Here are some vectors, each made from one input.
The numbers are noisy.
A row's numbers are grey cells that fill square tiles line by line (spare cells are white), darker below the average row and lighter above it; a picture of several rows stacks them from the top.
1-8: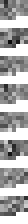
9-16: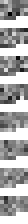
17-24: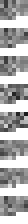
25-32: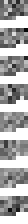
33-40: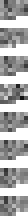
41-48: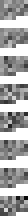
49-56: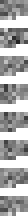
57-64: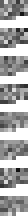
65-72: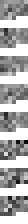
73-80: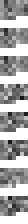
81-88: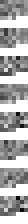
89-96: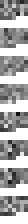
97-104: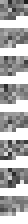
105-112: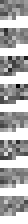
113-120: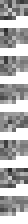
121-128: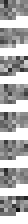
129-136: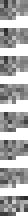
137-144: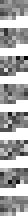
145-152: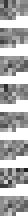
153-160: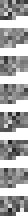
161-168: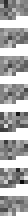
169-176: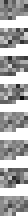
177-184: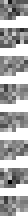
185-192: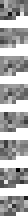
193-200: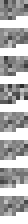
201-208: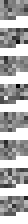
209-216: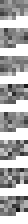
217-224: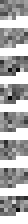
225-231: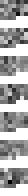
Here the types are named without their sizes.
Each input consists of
either a point on a circle and a point on a line, or three true/false values.
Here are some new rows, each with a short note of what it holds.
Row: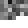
a point on a circle and a point on a line
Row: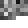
a point on a circle and a point on a line
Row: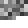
a point on a circle and a point on a line
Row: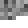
three true/false values
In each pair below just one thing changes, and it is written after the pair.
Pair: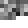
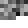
the place on the circle
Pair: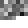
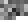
the place on the line
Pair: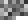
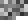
the place on the circle
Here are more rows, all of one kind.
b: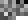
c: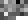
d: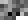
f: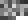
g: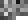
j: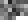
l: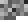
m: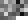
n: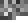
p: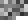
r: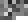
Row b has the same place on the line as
p and r.
